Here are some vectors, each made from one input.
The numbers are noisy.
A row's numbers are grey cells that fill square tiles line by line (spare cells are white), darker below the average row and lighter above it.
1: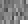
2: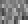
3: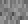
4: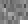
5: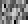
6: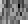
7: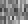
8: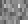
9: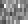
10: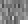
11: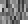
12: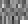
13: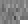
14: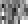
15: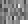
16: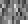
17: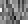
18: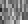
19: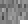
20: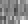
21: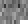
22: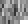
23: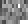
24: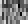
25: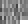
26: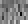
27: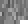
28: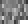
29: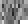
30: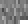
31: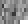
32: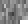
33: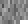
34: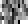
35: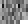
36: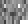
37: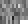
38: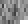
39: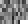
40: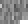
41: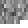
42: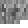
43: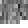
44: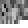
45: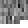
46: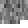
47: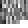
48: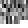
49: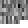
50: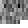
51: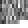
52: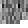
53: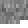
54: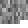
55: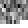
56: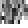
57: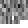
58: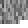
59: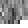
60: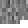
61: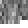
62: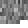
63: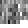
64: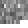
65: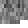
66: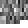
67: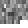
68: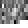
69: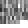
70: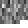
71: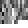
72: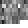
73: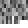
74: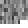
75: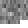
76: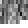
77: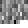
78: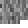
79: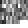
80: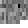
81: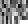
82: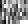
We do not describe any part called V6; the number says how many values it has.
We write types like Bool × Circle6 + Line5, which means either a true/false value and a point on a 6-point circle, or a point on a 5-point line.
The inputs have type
(Line5 + Line7 × Line8) × V6.
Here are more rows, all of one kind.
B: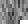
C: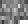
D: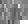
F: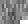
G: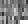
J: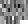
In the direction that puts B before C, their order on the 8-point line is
J, F, B, G, C, D.
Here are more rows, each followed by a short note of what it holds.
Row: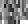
a point on a 5-point line and a value of V6
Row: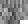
a point on a 7-point line, a point on an 8-point line and a value of V6
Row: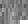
a point on a 5-point line and a value of V6
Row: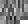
a point on a 7-point line, a point on an 8-point line and a value of V6
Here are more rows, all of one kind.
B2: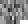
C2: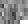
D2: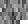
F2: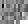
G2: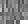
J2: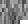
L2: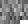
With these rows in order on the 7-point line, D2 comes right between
B2 and L2.
